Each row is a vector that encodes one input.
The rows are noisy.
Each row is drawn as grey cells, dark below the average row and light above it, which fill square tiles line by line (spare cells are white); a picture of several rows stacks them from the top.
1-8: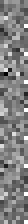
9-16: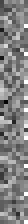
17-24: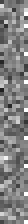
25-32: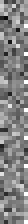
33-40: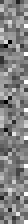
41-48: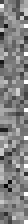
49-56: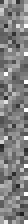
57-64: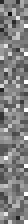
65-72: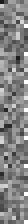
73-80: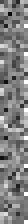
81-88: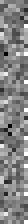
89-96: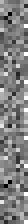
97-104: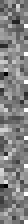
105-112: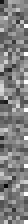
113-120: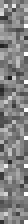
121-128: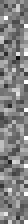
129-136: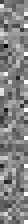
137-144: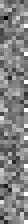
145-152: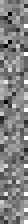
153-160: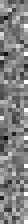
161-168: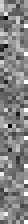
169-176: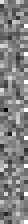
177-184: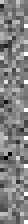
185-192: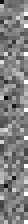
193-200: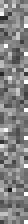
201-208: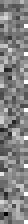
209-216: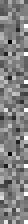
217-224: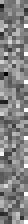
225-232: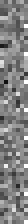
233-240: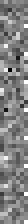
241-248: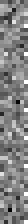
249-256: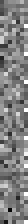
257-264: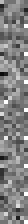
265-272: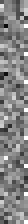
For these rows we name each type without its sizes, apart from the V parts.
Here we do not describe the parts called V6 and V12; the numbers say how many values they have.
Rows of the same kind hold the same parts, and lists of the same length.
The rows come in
4 kinds.
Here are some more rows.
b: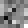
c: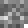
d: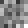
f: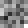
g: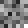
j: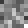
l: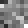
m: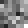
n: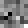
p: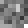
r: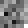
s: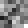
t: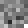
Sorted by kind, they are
b, f, n, s
c
d, g, j, l, m, r
p, t

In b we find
a point on a circle and a value of V6.
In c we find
a point on a line and a value of V12.
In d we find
a value of V6 and a value of V12.
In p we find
a point on a circle and a point on a line.
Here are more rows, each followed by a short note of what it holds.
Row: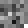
a point on a line and a value of V12
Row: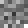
a point on a circle and a point on a line
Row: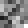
a point on a circle and a value of V6
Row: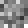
a point on a circle and a point on a line
